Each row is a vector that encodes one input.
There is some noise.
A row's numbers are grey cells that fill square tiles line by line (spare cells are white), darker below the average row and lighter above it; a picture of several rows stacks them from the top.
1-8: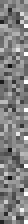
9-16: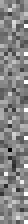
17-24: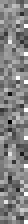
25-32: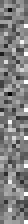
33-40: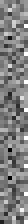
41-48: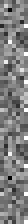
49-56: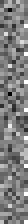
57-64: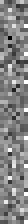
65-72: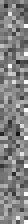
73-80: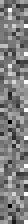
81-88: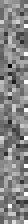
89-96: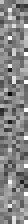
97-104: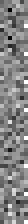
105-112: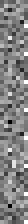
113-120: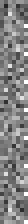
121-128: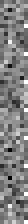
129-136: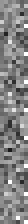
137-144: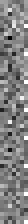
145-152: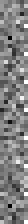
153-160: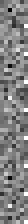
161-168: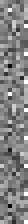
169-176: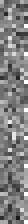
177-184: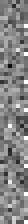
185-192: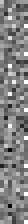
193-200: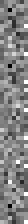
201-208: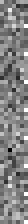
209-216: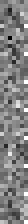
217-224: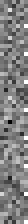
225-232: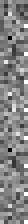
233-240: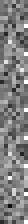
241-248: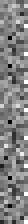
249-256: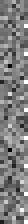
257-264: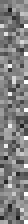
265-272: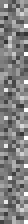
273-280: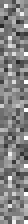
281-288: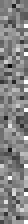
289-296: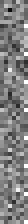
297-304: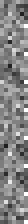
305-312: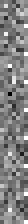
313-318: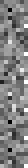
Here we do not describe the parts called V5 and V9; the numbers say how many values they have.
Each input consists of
a value of V5, together with either one of 12 labels and a value of V9, or a point on a 14-point line.
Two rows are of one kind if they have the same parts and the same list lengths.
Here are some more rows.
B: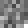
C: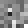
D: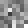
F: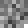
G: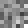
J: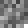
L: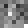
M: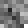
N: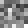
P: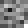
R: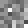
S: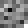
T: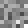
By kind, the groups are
B, F, G, J, L, P, S, T
C, D, M, N, R

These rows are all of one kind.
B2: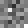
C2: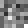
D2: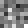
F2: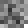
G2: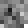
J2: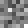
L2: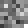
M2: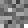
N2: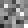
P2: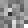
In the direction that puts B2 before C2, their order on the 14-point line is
J2, L2, B2, F2, P2, N2, D2, C2, G2, M2.
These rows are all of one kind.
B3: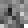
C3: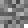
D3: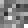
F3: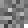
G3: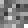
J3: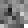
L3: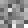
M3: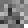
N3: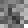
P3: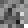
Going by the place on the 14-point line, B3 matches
D3, F3, G3 and J3.
